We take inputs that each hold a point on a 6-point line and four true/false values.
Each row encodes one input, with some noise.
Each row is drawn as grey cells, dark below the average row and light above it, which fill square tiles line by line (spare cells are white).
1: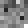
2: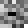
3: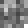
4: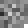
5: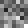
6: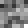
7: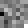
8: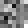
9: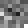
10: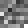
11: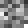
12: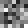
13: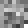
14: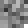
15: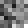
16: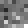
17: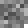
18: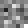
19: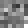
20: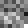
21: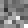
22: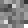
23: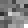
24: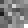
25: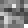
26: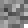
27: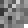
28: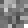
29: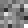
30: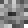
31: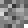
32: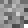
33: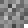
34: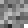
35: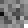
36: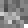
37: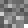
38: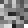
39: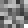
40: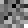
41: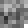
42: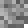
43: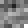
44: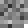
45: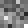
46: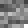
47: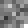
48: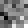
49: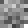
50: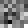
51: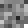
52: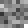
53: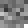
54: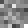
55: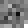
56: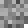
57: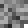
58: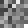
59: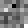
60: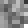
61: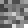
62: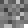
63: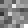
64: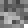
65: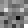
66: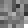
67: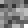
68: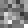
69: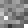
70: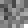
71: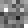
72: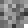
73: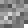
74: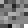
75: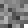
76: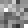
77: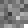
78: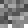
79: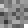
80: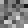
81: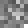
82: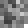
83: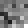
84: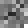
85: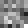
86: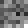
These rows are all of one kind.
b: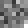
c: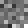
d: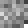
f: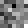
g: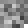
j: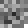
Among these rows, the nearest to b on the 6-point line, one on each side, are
f and j.
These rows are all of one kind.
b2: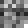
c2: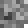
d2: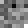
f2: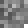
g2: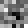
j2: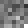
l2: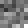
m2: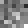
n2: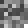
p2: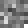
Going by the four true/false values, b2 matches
c2, f2, n2 and p2.
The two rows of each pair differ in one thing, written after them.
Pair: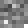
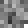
the place on the 6-point line
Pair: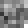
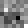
one of the four true/false values
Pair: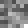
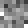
the place on the 6-point line
